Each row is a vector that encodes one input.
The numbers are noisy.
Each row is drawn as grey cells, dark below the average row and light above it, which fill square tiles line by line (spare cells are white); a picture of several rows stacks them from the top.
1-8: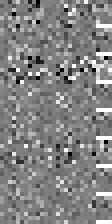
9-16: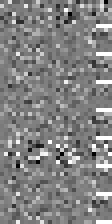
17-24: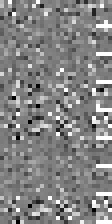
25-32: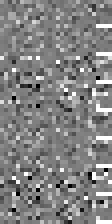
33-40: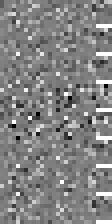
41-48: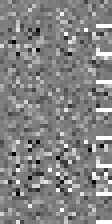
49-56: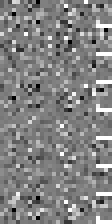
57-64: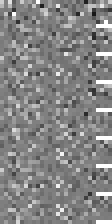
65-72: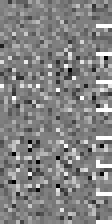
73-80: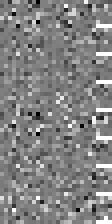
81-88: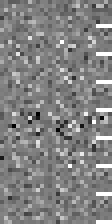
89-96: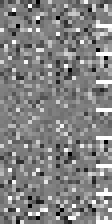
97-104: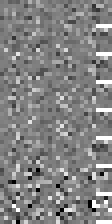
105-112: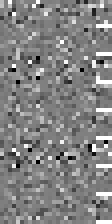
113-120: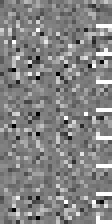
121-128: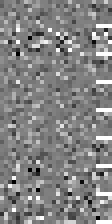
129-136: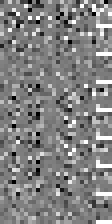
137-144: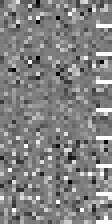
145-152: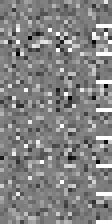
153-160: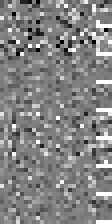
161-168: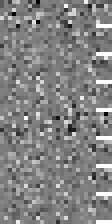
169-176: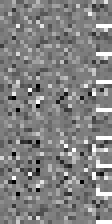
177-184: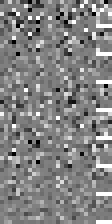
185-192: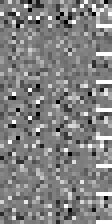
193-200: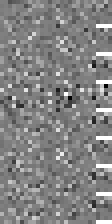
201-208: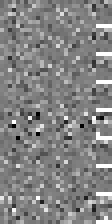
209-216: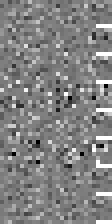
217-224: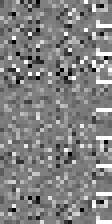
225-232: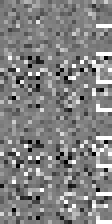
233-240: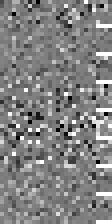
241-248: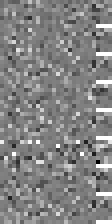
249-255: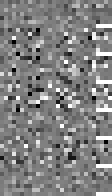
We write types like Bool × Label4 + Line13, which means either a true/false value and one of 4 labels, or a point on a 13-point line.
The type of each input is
Bool × (Circle9 + Label6 × (Line6 + Tree10)).
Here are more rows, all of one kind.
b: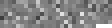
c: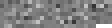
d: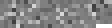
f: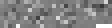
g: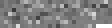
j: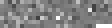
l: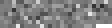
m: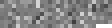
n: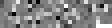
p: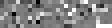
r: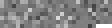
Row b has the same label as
m and n.
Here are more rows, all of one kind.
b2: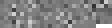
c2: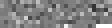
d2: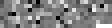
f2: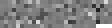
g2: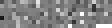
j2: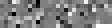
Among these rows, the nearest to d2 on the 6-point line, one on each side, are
b2 and j2.
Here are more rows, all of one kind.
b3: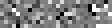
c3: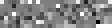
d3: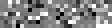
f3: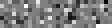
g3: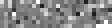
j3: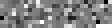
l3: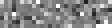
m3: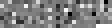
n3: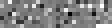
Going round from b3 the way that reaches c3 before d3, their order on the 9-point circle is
b3, c3, l3, g3, d3, n3, m3, f3, j3.
